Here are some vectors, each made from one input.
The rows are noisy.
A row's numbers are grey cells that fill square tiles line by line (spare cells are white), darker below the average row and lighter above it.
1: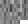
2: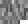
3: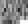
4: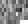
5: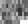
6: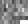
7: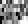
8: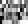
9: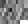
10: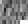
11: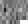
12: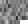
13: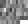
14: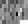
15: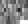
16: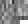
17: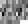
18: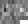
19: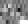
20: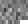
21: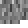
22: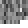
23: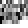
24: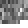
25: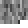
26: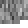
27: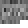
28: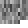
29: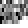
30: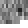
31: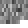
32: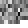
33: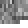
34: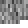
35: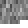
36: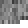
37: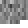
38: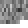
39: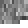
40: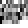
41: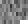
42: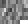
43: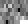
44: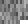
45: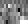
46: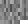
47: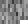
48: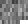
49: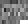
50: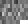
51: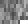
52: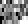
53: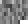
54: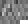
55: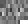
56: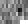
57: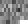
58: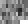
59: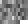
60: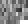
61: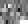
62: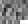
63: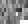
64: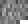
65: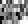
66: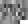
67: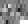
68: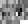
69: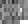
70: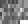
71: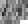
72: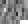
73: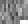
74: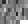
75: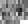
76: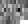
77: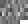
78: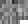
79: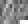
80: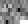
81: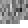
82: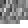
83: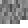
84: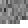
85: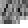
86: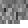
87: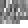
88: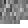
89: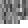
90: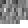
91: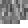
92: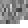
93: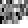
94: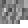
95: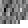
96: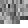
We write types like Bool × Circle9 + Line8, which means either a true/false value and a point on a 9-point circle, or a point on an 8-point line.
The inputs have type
List2(Bool × Line5).
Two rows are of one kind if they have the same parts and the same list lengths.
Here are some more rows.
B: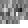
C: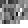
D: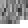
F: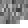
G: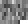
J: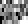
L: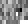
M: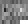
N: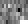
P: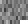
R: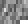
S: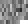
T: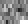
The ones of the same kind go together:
B, D, F, L, N, S, T
C, G, M, P, R
J

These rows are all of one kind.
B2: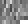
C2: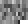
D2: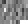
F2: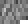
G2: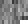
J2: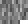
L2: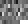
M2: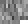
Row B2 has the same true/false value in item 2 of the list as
D2 and M2.
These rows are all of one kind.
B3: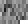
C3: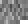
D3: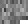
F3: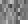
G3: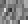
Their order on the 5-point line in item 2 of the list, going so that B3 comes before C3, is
G3, B3, D3, C3, F3.
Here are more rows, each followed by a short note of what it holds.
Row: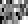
the empty list
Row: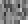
a list of two items
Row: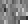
a list of two items
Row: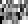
the empty list
